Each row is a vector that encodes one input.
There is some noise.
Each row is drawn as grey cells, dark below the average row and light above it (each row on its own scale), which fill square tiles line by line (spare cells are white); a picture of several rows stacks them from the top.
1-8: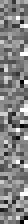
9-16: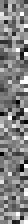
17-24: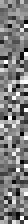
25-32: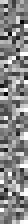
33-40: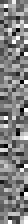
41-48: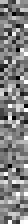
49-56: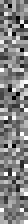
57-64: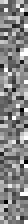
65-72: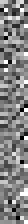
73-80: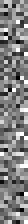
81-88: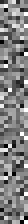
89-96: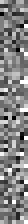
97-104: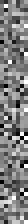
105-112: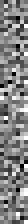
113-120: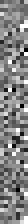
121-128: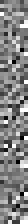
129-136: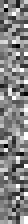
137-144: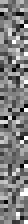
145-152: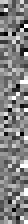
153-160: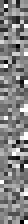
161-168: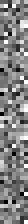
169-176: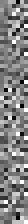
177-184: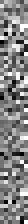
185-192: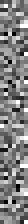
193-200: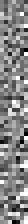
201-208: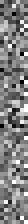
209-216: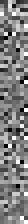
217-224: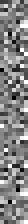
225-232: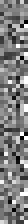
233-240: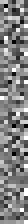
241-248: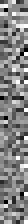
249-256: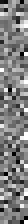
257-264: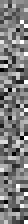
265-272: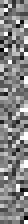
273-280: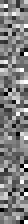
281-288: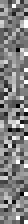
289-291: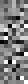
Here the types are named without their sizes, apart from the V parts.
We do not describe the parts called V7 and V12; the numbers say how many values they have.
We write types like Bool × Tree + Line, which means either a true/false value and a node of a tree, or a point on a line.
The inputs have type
Bool × Bool × Bool × V7 + (Circle + Unit) × V12.
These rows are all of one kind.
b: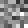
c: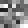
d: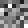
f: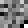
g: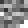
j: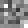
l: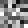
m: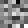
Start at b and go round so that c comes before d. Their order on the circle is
b, c, l, f, d, g, j, m.
